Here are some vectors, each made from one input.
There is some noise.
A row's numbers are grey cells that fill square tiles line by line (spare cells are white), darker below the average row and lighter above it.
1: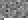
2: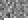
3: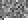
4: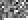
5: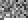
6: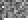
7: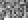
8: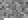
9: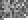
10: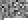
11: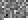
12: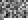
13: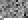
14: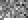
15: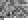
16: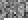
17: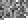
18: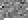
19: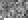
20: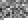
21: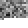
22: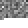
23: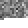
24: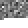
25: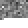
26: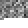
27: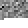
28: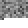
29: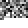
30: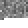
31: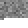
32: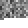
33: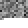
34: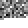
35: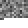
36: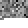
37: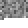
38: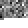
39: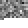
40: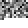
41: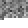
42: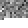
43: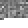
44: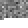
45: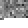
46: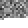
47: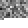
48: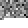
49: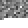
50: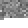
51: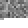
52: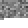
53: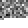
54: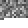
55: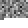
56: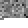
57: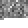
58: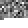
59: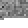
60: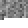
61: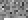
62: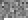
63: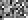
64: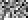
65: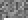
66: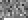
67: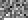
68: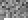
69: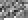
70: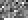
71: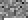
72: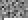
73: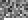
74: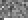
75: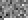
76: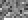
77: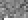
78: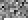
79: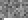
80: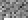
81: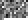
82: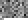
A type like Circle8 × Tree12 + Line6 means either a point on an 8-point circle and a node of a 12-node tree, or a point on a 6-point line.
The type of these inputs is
(Label7 + Line4) × Line4.
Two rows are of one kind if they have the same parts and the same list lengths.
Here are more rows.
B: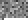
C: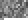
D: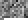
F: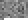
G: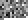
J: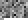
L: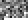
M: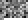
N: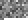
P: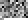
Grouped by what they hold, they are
B, C, F, G, L, N
D, J, M, P

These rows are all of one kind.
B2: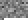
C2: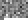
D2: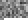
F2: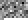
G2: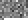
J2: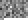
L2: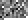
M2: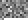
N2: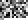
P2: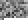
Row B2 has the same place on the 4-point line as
F2 and P2.
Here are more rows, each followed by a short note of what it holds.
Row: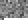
one of 7 labels and a point on a 4-point line
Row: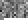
a point on each of two 4-point lines
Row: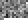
a point on each of two 4-point lines
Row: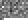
a point on each of two 4-point lines
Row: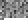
one of 7 labels and a point on a 4-point line
